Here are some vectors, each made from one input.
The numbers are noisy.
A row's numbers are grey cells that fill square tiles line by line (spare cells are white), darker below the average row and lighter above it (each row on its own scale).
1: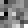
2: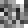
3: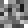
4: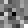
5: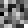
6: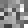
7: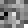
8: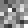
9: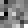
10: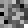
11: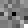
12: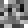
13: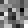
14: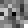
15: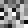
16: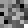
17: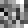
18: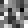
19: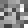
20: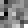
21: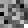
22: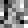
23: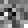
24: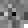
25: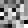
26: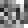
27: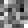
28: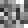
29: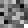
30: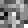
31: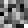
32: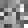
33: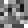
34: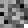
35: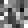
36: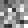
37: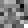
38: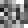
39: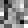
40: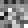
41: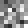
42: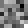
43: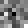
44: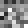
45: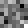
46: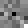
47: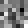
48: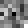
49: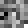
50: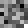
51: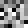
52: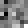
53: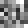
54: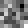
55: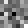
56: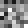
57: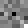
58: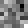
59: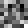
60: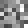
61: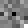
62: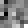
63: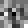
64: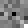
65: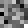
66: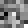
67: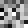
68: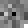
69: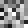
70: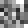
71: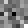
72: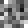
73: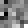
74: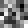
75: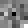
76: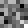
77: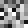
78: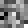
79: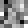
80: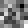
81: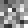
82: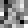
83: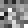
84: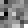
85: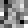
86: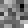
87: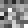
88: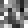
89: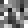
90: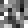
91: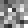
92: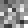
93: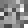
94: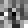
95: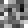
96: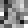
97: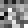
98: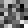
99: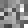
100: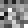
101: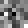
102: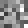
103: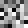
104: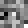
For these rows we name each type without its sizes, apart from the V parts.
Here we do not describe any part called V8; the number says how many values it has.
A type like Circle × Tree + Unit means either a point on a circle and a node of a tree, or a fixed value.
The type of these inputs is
Bool × Line + V8.
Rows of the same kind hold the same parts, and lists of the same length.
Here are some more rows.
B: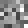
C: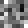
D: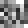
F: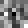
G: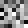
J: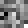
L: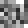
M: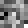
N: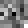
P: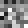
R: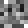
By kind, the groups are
B, D, G, J, L, M, P
C, F, N, R

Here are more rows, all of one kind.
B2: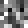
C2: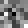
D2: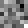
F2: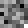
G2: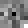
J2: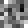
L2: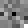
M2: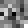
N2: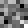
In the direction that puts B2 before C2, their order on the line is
F2, N2, D2, J2, B2, M2, G2, C2, L2.
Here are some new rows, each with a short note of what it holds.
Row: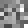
a value of V8
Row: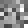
a value of V8
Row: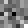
a point on a line and a true/false value
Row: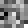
a value of V8
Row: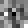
a point on a line and a true/false value
